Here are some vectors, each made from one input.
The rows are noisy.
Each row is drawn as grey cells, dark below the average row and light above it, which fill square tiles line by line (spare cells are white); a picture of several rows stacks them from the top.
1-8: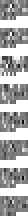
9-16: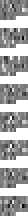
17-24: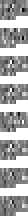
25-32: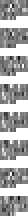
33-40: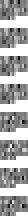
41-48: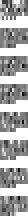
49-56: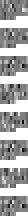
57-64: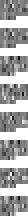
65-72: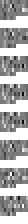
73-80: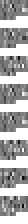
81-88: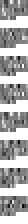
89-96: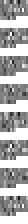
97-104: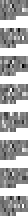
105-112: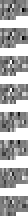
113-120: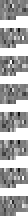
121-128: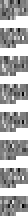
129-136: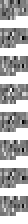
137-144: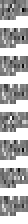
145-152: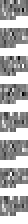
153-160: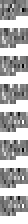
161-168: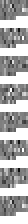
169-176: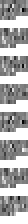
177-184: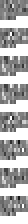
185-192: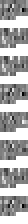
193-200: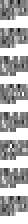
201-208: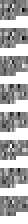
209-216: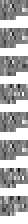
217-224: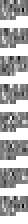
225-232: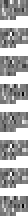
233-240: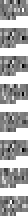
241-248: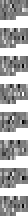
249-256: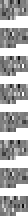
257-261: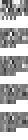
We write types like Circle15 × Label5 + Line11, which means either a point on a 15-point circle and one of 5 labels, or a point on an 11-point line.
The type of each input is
Bool × Bool × Bool + Unit.
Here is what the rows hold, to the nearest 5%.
A few of them hold a fixed value. The rest hold three true/false values.
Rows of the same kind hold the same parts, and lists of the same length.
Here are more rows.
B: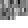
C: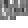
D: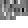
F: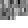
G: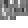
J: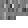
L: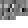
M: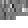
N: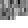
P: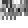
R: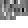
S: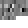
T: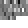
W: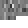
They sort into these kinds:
B, C, D, F, G, J, L, M, N, R, S, T, W
P

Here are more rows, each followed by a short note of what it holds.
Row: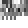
a fixed value
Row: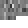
three true/false values
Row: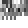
a fixed value
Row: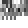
a fixed value
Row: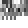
a fixed value
